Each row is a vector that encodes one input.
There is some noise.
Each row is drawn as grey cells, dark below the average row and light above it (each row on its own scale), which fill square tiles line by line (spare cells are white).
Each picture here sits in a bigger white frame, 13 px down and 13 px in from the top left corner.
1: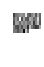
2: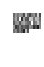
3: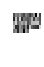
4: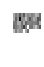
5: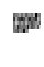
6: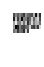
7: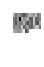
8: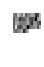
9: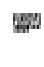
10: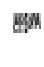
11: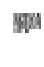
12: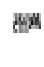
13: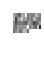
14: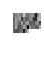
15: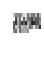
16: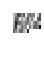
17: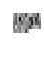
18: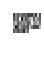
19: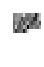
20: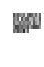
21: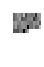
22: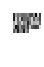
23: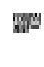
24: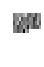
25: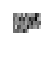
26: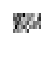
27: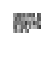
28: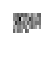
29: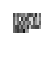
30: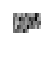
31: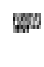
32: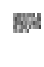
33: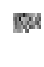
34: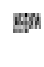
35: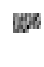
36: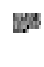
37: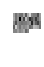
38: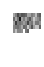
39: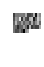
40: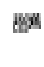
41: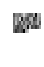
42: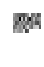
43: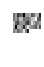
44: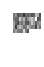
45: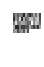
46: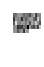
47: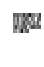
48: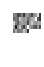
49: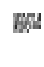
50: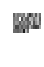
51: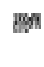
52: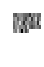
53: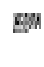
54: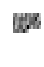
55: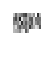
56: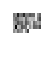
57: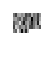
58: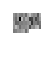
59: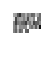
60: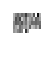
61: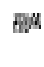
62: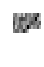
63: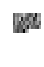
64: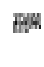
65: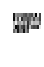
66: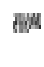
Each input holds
a list of up to two points on a 9-point circle.
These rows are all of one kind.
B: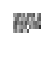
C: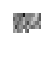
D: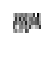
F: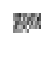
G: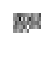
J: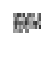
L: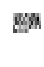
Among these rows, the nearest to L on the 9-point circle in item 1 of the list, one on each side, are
F and J.
